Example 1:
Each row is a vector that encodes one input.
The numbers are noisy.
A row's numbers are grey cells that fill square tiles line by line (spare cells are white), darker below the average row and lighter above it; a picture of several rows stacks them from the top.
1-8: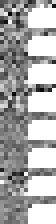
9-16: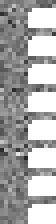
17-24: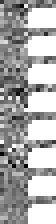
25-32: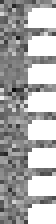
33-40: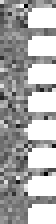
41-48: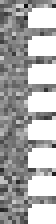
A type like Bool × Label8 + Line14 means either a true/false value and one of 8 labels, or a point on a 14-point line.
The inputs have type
(Bool × Bool × Bool + Unit) × Label6.
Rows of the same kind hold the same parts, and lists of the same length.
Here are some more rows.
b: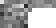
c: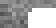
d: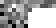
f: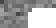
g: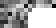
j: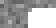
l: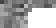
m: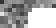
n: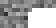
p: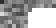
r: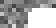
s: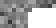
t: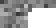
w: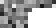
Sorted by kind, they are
b, j
c, d, f, g, l, m, n, p, r, s, t, w

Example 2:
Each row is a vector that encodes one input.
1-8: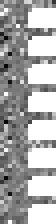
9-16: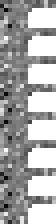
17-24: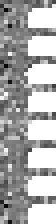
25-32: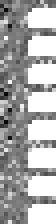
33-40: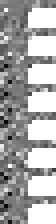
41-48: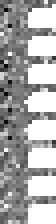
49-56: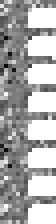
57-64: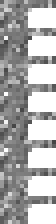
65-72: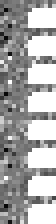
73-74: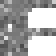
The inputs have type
Line5 + Line6.
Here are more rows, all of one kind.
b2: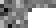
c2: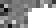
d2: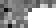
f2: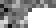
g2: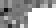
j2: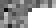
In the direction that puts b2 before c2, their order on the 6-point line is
b2, c2, g2, d2, j2, f2.
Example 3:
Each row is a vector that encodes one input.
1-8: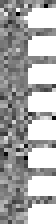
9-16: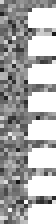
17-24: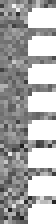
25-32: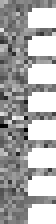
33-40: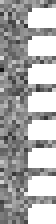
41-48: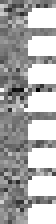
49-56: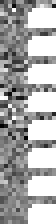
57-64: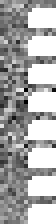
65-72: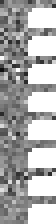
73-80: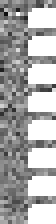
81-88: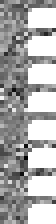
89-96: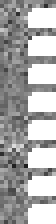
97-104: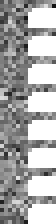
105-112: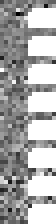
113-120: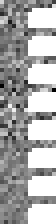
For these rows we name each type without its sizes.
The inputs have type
Bool × Bool × Bool + Tree.
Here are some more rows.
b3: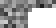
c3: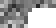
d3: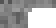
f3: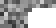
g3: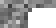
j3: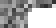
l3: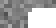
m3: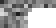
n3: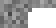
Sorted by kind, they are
b3, d3, j3, l3, m3
c3, f3, g3, n3

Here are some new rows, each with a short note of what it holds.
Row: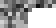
three true/false values
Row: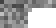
a node of a tree
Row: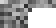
three true/false values
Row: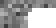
a node of a tree
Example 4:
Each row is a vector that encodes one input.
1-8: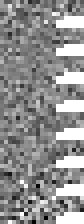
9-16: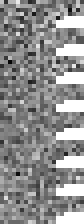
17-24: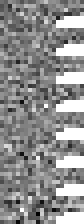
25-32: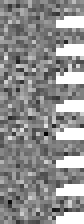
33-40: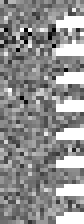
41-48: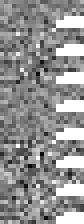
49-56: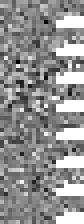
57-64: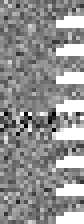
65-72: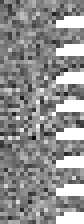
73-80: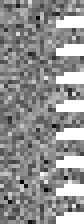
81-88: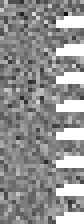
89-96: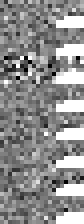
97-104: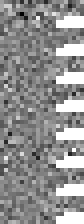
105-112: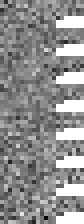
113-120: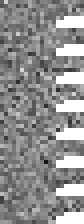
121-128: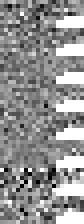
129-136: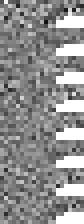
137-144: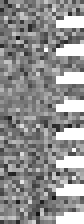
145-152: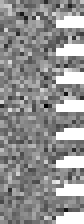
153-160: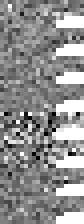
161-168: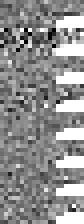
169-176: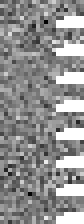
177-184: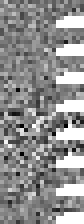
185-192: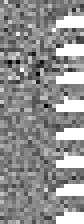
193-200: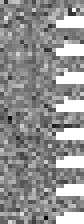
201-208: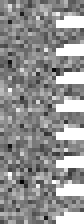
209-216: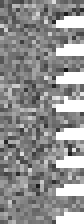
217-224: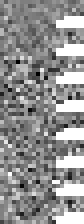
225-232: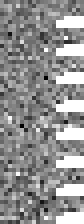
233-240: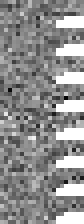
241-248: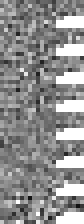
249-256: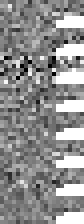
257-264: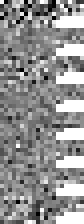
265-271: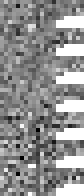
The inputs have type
List2(Line7).
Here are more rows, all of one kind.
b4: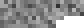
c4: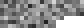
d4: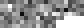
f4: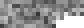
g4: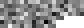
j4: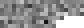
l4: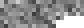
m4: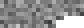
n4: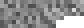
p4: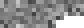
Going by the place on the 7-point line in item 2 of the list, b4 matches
c4, j4 and m4.
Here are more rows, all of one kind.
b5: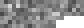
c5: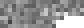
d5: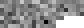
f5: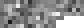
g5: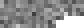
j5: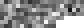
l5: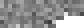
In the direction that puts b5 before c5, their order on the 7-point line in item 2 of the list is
f5, d5, j5, b5, l5, c5, g5.
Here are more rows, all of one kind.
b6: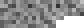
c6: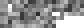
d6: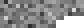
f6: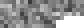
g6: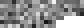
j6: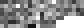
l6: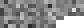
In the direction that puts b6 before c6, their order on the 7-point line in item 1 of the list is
b6, d6, l6, c6, j6, f6, g6.
